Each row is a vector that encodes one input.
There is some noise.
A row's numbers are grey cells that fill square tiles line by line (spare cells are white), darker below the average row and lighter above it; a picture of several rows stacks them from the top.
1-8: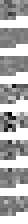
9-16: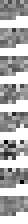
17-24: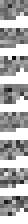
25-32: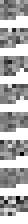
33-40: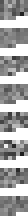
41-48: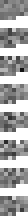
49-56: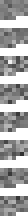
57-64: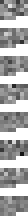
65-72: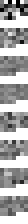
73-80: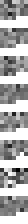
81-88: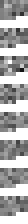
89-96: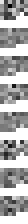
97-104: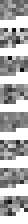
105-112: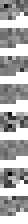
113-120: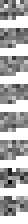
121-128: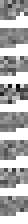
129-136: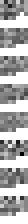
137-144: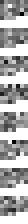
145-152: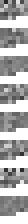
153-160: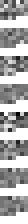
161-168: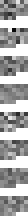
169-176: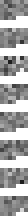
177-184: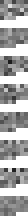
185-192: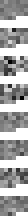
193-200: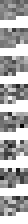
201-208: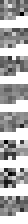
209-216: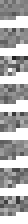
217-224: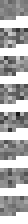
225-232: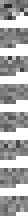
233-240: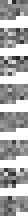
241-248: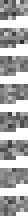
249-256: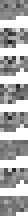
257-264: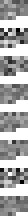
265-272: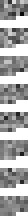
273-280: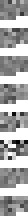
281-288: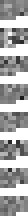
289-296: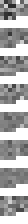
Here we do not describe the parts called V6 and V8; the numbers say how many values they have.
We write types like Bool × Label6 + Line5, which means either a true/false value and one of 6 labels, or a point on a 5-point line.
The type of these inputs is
Bool × V8 + Tree10 × V6.
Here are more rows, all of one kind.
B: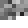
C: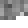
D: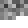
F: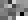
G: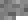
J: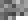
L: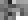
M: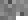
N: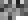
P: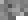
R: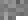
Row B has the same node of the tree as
C and M.
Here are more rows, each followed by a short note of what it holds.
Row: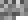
a node of a 10-node tree and a value of V6
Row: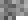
a node of a 10-node tree and a value of V6
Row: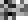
a node of a 10-node tree and a value of V6
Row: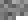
a true/false value and a value of V8
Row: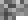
a true/false value and a value of V8
